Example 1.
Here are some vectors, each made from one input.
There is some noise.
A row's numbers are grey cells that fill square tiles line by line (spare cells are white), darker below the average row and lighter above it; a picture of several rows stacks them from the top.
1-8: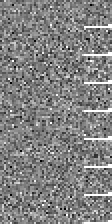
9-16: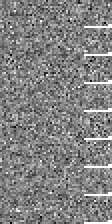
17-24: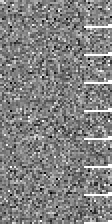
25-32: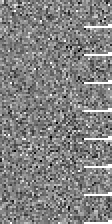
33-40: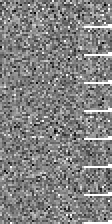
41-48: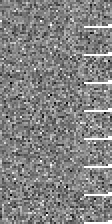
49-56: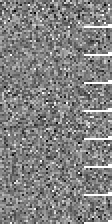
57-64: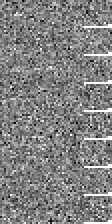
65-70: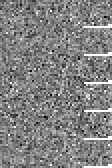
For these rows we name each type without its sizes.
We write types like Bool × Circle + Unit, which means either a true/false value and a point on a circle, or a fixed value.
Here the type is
Bool × Bool × Bool × Line × Line.
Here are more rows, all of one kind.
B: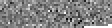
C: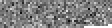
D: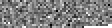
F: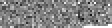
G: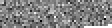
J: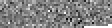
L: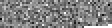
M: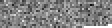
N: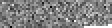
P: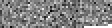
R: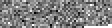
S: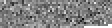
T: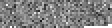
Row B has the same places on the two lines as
F, J and S.
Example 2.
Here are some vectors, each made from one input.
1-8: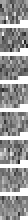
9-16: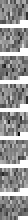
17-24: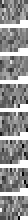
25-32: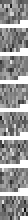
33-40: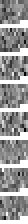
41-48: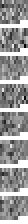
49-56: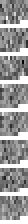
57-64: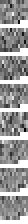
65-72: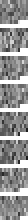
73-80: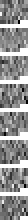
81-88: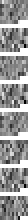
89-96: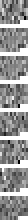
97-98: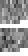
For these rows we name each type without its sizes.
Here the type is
List(Circle).
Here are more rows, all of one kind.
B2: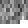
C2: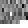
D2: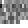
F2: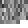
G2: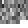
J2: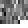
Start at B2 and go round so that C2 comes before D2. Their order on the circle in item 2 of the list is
B2, F2, C2, D2, J2, G2.
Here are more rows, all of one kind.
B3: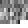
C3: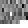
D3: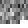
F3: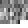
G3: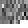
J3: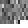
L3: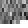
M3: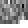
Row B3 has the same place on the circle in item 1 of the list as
D3 and F3.
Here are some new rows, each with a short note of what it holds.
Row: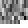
the empty list
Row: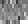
a list of one item
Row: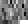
a list of two items
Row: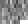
a list of one item
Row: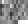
a list of one item
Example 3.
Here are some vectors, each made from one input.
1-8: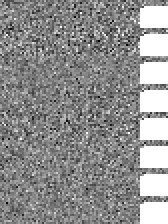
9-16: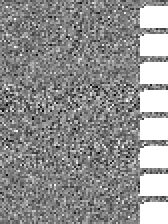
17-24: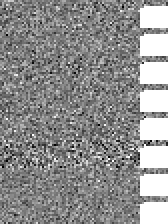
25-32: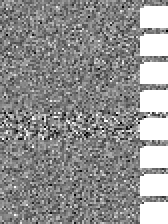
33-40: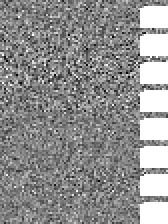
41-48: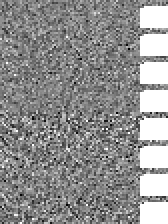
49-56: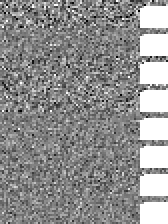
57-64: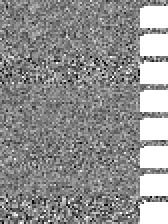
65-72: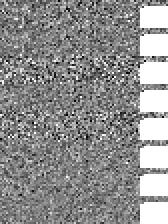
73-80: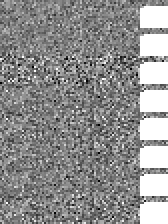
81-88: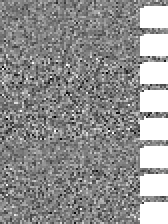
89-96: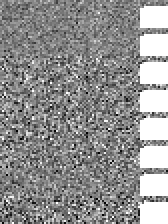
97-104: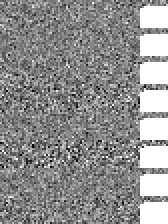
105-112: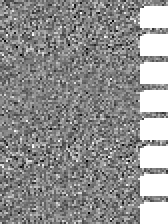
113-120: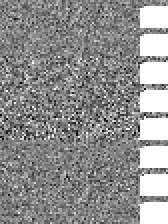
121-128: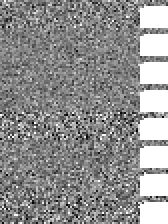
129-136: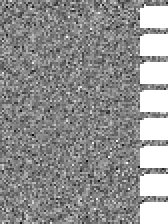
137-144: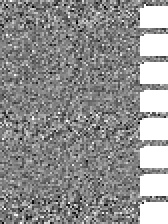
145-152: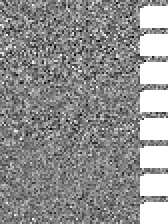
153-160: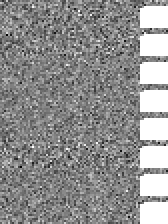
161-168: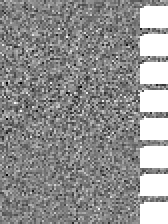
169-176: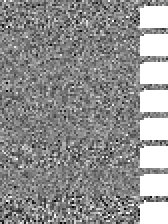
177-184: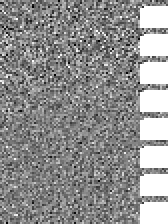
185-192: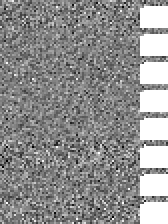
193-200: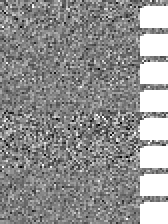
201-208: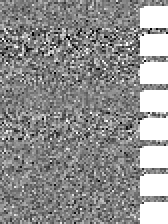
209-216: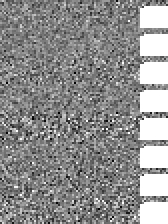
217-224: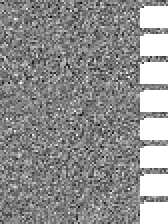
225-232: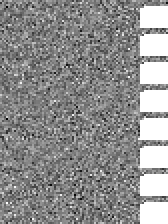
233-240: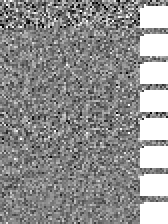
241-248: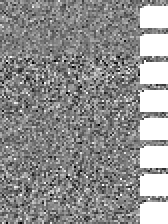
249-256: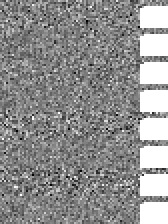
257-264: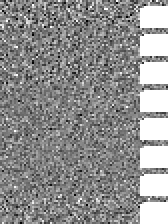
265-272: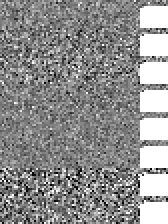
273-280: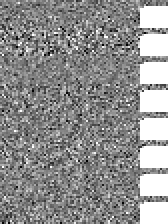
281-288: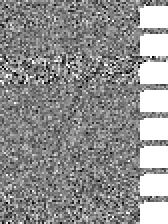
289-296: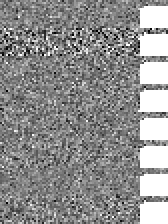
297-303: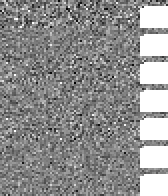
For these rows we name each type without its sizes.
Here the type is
List(Circle).
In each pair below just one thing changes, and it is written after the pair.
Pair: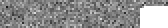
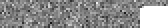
the place on the circle in item 1 of the list
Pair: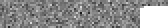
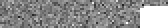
the place on the circle in item 1 of the list
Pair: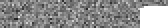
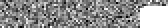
the place on the circle in item 1 of the list
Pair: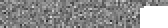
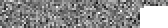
the place on the circle in item 1 of the list
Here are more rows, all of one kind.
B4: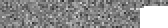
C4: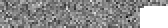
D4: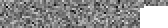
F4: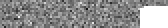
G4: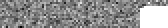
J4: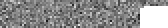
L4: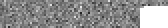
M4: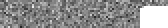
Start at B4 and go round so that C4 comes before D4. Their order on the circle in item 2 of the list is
B4, C4, D4, M4, J4, F4, G4, L4.
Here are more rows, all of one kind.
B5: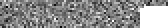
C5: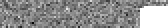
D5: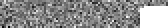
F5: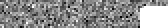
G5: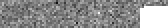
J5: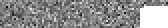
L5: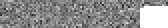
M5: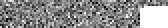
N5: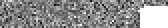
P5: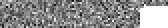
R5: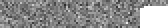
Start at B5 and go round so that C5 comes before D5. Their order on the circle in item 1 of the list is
B5, P5, J5, C5, G5, R5, N5, L5, F5, M5, D5.
